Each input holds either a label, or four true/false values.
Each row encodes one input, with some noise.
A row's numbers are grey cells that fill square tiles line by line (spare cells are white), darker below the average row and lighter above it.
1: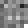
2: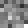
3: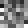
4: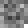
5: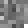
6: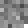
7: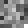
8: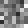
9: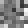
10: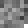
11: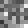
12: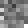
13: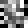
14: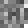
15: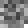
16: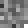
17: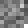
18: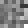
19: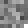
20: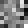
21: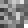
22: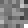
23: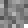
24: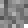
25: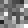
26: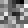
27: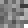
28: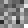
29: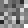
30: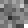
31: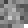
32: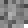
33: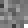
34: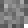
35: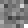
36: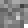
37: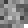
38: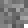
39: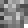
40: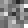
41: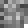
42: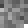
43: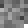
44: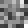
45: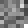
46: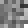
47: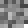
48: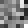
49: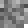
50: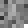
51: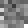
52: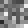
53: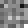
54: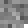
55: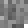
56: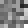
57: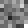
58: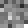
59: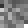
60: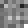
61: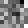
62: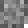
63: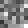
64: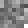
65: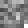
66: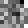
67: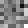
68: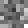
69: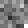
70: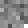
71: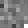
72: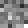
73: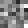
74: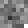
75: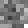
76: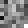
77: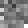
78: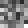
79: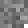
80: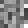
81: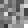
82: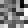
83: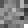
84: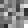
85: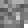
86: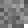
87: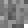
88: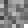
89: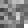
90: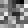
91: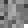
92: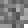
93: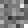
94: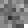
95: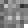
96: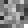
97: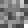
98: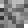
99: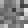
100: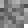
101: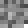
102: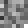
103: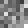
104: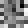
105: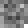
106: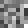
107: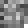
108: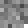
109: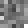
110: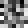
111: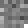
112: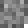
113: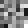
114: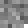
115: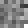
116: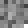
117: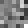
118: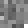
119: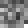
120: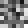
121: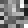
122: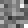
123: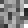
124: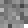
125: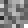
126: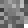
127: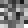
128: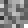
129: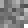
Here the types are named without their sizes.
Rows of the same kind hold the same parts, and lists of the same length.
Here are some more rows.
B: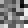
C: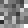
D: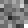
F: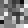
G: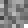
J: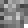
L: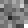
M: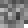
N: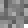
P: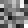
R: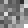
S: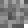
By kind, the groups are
B, D, G, J, L, M, N, P, S
C, F, R

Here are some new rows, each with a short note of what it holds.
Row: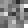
a label
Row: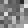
a label
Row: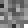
four true/false values
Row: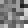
four true/false values
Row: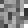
a label
